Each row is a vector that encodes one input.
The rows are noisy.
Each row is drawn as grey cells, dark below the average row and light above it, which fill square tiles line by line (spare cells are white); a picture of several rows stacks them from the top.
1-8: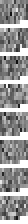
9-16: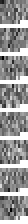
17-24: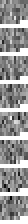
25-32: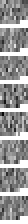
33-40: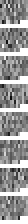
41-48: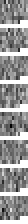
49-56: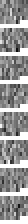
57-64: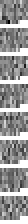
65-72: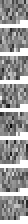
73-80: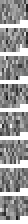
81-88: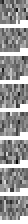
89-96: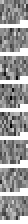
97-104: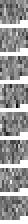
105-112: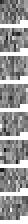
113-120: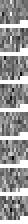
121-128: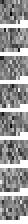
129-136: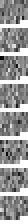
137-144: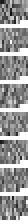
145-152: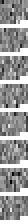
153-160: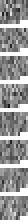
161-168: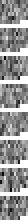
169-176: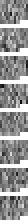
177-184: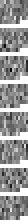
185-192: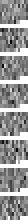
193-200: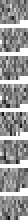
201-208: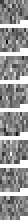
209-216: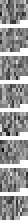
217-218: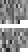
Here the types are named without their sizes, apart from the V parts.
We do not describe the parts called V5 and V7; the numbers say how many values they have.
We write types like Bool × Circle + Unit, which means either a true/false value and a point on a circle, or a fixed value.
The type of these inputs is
Bool × V5 + Circle + V7.
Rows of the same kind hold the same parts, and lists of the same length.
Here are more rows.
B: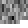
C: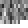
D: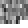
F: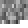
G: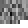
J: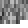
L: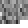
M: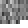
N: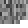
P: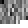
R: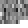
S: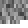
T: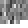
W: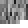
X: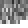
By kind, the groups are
B, G, P, W
C, N, S, T, X
D, F, J, L, M, R

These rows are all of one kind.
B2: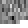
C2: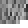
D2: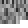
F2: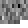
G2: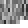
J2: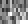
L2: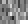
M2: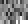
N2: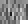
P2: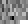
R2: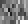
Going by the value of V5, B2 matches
J2, L2 and P2.
